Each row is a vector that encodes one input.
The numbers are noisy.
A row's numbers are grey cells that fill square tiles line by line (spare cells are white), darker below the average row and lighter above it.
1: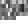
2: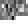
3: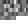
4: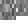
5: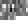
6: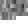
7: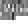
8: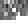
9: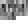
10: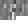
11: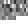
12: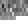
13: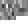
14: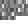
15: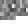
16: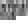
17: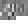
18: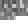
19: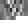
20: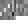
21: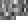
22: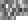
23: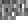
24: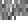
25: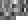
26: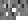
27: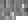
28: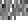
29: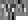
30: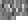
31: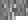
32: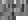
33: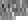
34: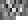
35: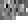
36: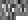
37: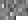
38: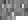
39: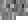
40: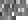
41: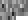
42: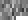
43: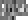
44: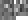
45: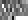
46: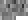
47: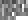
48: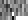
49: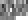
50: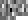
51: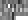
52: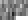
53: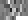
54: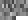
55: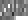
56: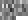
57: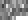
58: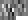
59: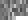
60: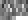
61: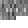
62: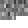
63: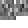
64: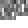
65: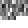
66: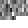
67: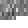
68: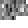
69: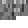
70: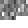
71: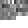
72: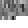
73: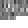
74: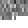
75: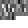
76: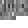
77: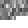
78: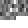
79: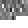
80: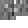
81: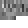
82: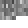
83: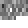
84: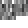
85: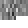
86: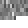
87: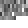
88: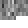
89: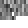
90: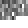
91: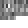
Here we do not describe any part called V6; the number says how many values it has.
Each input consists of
a value of V6, together with either a point on a 4-point line, or three true/false values.
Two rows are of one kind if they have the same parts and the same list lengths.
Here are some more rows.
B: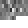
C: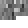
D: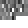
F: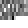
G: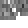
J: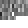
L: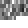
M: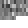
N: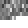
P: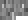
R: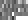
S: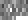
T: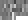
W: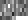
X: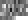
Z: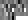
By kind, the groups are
B, D, F, G, M, W, X, Z
C, J, L, N, P, R, S, T

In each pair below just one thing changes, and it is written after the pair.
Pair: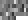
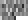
the value of V6
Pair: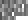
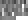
one of the three true/false values
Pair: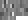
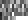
the value of V6
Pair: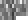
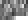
one of the three true/false values
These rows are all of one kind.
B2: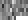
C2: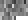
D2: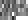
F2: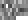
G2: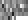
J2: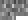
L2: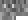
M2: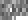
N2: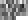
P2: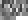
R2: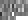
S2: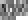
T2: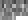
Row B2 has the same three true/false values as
C2, J2 and L2.
